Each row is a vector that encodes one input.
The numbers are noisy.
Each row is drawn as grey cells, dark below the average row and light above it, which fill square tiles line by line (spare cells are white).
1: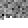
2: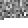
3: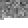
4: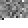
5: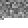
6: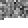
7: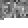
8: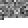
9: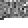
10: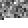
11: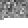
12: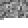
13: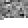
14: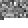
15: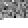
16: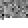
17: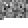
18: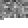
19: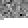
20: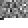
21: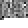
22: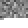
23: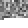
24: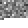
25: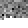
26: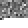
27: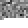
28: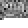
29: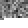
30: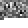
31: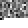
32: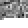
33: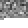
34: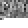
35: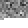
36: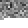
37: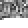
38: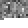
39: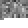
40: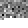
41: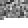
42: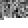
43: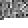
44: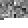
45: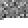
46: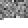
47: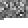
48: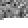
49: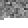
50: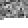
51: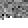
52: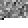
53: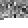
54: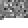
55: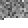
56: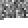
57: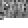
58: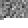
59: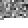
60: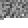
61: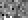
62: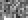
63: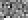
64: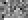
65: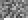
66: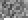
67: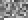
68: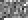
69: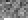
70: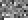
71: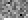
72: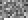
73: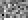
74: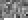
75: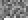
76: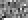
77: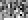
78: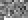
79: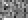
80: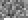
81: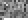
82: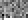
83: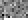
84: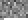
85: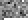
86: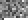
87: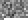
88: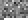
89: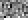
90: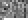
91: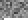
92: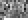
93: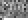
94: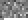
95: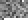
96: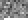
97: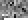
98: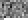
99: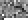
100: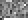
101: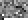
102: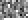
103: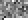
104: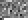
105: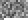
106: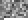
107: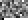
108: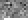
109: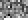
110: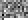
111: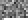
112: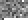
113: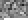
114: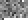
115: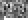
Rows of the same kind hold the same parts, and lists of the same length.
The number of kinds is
2.
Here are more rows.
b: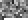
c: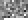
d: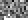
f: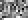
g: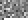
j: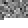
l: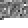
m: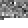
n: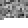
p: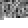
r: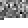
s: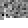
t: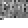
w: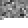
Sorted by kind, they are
b, r
c, d, f, g, j, l, m, n, p, s, t, w

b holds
one of 4 labels and one of 8 labels.
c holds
one of 8 labels and three true/false values.
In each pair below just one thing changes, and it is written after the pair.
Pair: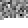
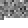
the label
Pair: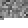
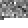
the label
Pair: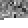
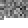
the label
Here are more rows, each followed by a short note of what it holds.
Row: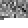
one of 8 labels and three true/false values
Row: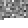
one of 8 labels and three true/false values
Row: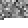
one of 4 labels and one of 8 labels
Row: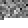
one of 8 labels and three true/false values
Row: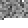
one of 4 labels and one of 8 labels
